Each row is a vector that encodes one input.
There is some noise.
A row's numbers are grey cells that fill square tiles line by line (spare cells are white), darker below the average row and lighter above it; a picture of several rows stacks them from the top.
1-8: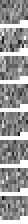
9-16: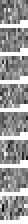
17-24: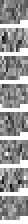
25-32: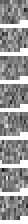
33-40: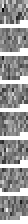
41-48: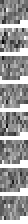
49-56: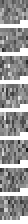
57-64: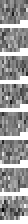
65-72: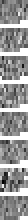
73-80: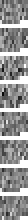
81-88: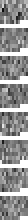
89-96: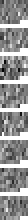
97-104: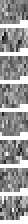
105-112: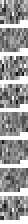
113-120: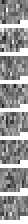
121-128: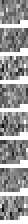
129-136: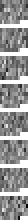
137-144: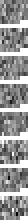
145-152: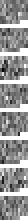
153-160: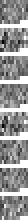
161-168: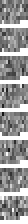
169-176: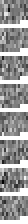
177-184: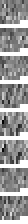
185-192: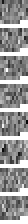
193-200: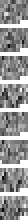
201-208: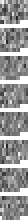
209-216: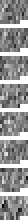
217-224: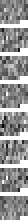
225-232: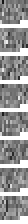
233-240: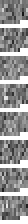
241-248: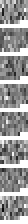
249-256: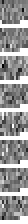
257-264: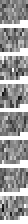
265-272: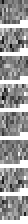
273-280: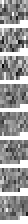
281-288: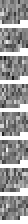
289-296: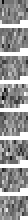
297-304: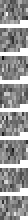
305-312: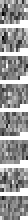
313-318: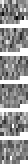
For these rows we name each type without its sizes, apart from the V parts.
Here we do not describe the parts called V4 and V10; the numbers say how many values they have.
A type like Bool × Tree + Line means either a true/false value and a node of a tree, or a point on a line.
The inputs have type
Line × Tree × V10 + V4.
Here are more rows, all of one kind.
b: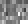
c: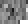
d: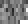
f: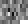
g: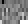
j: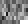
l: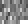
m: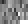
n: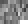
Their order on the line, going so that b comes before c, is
b, f, n, j, m, g, l, c, d.
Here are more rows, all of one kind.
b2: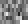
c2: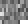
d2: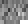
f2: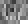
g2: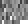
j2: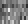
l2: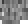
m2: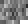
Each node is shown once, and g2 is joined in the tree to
d2 and j2.
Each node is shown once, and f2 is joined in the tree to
d2.
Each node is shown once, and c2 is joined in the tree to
l2.
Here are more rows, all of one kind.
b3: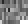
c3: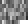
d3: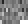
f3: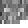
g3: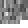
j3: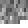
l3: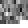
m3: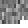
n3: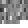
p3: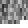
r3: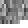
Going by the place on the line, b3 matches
m3, n3, p3 and r3.
